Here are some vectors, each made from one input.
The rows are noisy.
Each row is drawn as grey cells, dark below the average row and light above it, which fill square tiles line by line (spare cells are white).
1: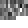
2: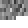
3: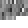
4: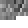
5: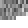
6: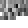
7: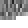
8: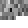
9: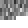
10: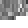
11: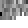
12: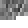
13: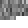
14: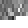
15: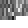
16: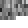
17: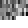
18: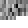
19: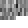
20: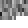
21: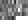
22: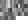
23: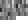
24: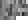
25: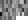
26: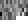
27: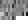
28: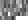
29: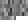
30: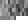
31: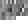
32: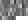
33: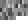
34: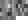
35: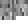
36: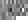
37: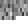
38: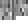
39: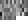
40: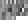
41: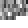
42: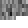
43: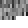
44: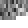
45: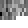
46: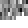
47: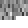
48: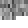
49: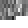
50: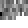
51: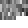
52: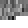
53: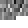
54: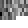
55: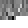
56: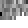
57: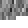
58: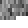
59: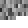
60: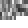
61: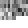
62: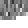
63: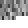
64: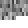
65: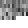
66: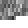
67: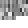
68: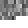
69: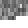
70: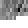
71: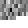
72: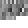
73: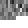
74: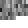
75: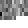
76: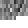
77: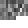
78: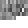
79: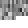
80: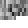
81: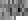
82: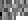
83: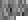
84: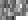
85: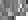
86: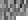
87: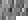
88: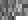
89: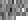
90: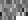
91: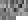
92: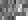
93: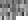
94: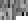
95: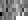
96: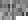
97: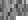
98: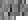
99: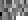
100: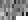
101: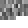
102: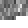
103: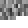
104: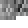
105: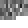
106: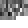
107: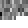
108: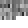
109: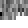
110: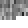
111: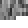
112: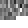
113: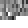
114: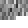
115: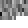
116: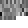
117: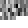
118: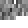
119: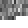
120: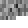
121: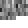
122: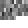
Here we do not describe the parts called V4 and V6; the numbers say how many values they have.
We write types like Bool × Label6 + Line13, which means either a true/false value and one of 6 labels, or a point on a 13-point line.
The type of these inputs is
List2(Line5) × V4 × V6.
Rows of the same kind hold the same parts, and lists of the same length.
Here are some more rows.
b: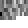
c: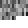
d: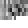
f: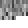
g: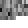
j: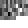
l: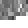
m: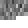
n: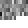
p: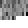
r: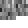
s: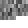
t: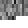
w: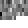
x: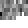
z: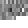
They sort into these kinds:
b, f, l, x, z
c, g, j, m, n, p
d, r, s, t, w

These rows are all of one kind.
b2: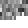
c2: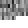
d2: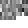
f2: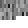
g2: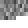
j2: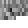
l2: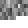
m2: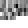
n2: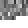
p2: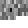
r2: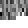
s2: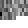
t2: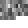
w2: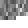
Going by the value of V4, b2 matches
c2, l2, n2 and p2.
